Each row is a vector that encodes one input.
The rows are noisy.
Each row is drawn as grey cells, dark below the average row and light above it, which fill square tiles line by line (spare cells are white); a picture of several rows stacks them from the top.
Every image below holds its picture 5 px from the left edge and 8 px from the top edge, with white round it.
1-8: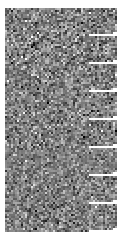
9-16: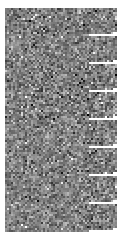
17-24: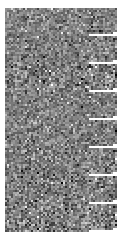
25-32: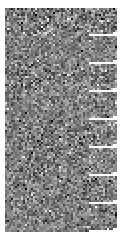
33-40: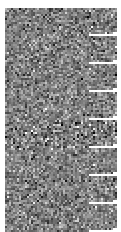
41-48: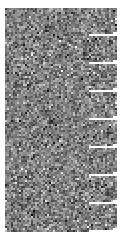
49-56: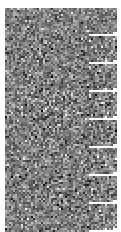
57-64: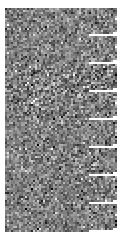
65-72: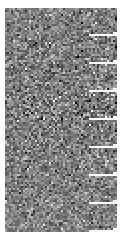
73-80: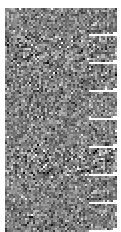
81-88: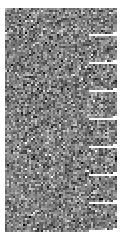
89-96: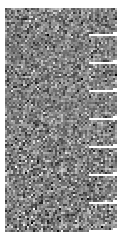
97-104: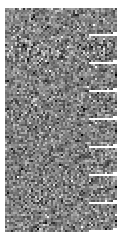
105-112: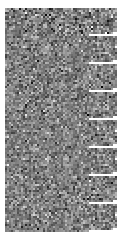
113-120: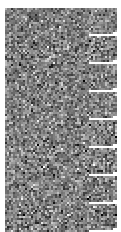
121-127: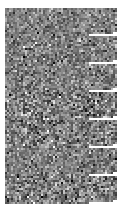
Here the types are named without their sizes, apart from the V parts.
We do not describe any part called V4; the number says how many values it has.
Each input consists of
a value of V4, together with either a point on a line, or four true/false values.
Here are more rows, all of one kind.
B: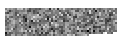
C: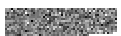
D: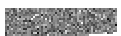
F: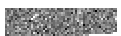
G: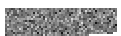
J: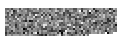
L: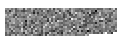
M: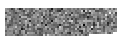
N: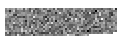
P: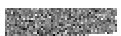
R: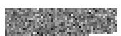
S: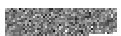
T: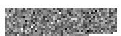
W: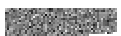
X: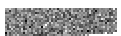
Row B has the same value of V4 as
L, N, T and X.
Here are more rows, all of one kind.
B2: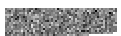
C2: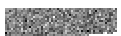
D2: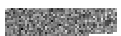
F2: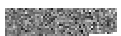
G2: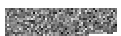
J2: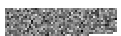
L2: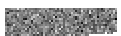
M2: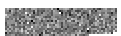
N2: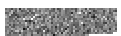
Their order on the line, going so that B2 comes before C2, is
N2, B2, J2, G2, C2, L2, F2, D2, M2.
